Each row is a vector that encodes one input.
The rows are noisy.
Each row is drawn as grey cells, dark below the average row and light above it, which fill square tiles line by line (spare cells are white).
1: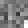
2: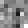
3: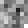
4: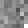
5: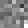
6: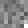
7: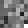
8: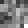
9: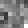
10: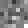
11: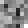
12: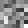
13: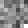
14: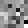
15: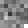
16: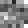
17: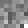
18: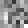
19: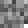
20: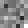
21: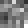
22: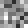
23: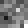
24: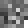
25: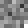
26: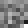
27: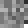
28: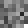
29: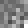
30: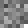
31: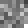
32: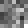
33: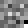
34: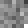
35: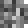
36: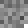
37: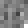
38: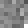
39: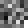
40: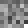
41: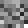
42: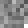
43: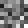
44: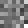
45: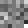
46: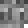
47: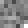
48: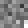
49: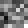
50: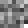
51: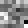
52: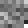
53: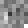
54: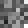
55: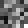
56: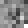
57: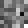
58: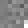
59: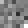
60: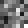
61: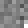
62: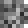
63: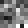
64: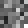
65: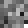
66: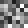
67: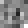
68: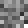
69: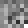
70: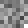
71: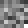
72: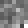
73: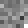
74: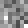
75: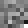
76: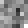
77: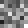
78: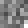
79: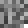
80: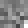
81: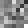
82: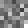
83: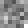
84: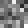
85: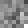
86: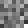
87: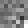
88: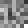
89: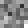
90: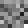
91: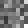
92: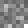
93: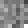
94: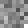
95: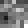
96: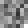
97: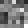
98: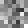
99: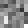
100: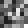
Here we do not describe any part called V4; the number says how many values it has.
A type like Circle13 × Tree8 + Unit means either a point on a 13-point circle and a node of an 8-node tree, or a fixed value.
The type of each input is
Circle5 + List2(Bool × V4).
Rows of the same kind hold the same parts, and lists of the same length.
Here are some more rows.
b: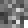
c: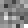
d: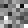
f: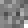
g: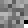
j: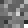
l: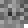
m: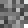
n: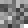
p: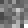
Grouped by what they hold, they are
b, f, p
c, l
d
g, j, m, n

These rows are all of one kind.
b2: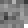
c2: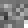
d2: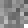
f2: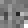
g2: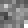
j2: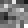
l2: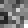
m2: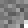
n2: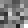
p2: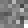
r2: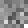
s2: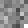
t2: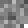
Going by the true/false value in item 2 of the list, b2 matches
d2, l2 and m2.
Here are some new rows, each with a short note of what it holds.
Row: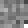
a list of one item
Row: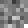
a list of one item
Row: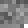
a list of two items
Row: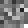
the empty list
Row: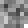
a list of two items
